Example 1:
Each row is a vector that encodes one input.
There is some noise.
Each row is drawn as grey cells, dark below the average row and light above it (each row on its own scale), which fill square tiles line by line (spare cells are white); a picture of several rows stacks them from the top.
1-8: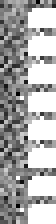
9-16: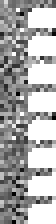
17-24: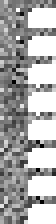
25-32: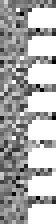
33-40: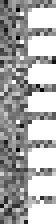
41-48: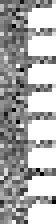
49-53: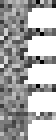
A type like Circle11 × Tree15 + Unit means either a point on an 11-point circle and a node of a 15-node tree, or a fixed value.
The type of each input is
Bool × Bool × Bool.
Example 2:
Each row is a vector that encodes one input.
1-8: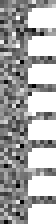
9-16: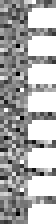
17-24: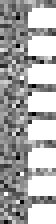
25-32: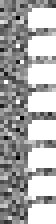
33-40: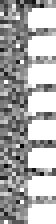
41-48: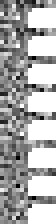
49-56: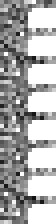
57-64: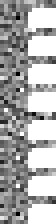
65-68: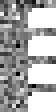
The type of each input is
Bool × Bool × Bool + Unit.
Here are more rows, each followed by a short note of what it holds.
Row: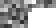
three true/false values
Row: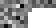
three true/false values
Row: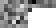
a fixed value
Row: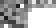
three true/false values
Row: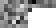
a fixed value
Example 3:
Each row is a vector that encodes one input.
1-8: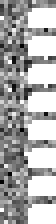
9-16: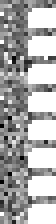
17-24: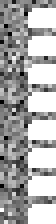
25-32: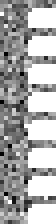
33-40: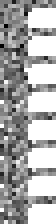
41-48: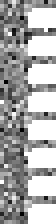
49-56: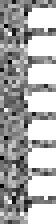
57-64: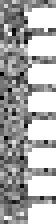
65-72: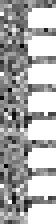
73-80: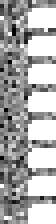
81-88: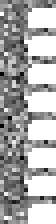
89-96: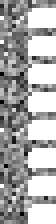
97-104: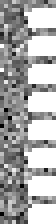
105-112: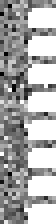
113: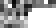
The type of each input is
Bool × Bool × Bool + Unit.
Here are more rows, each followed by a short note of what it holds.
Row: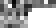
three true/false values
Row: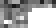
a fixed value
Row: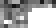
a fixed value
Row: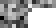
three true/false values
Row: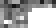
a fixed value
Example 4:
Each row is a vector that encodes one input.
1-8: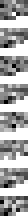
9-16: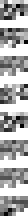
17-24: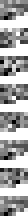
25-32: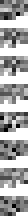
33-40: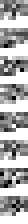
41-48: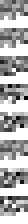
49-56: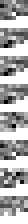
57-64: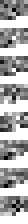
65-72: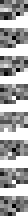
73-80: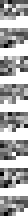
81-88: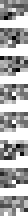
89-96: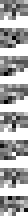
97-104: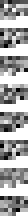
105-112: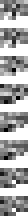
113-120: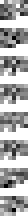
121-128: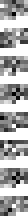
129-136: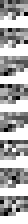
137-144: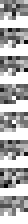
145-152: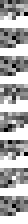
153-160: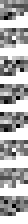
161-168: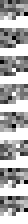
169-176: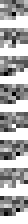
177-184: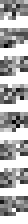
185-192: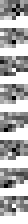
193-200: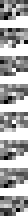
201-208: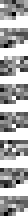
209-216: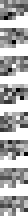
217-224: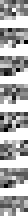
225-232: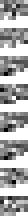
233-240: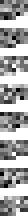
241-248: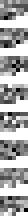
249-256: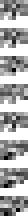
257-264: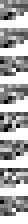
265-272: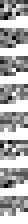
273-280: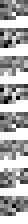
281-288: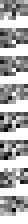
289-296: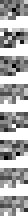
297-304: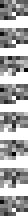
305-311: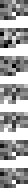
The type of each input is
Bool × Bool × Bool × Bool + Unit.
